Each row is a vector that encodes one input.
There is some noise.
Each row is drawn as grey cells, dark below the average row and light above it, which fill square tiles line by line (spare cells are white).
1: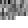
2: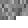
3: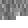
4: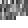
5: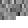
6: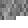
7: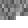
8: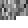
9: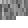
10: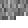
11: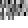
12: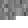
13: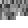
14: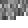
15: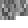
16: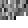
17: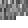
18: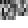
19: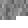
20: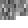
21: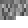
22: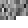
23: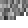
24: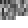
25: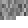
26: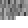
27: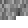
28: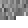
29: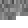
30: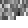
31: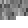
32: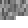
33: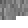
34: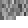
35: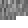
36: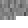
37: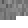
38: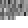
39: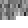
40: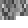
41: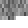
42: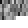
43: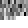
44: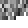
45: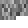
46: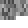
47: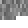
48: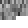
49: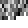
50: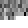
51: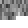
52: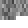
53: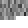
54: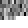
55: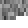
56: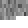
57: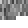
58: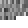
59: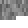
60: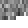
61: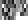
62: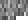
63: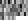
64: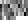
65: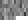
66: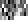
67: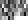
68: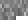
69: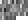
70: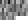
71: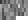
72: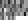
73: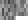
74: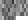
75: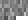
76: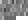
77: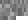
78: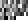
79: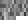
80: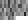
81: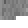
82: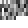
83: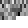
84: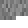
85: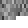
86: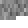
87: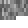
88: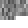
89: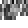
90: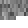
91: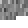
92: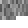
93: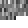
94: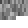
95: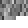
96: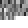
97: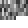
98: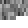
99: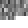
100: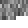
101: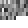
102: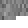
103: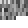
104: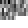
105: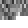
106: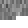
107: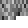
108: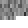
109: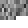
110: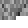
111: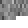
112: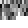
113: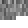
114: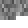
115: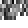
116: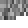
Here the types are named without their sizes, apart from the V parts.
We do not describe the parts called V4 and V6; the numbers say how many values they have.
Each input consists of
a point on a line, together with either a true/false value and a value of V4, or a value of V6.
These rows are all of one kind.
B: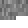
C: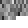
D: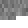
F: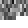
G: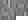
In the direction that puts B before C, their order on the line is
D, B, F, C, G.
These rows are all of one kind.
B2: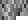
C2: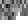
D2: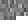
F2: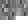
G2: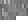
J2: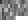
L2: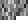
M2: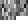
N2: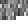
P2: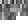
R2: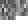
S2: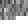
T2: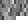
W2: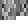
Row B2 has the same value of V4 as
J2, M2 and W2.
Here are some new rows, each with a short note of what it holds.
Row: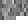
a point on a line, a true/false value and a value of V4
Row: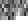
a point on a line, a true/false value and a value of V4
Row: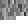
a point on a line and a value of V6
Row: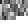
a point on a line and a value of V6
